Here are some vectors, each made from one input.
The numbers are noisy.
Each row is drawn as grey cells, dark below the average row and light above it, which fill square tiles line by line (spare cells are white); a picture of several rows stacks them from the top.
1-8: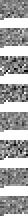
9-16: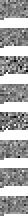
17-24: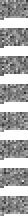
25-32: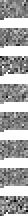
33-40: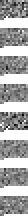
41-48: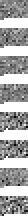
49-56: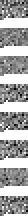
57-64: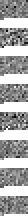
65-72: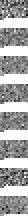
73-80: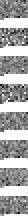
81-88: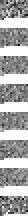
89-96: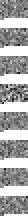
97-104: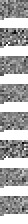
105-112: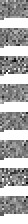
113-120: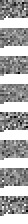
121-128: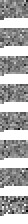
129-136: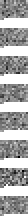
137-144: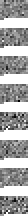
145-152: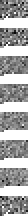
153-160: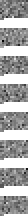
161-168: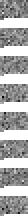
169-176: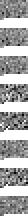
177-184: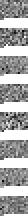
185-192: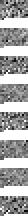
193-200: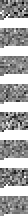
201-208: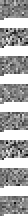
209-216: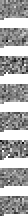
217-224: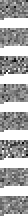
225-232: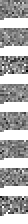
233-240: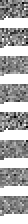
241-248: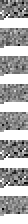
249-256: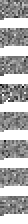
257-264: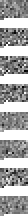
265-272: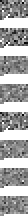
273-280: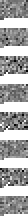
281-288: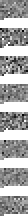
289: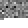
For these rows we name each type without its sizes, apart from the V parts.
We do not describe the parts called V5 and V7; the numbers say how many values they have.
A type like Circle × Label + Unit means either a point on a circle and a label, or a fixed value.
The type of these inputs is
Bool × V7 + Circle × (Circle + V5).
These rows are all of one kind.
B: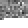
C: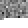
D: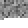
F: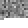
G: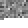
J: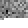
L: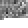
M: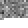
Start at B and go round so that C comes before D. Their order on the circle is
B, L, J, C, D, F, M, G.
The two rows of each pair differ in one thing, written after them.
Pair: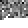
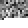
the value of V7
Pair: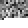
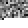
the true/false value
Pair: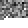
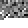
the value of V7
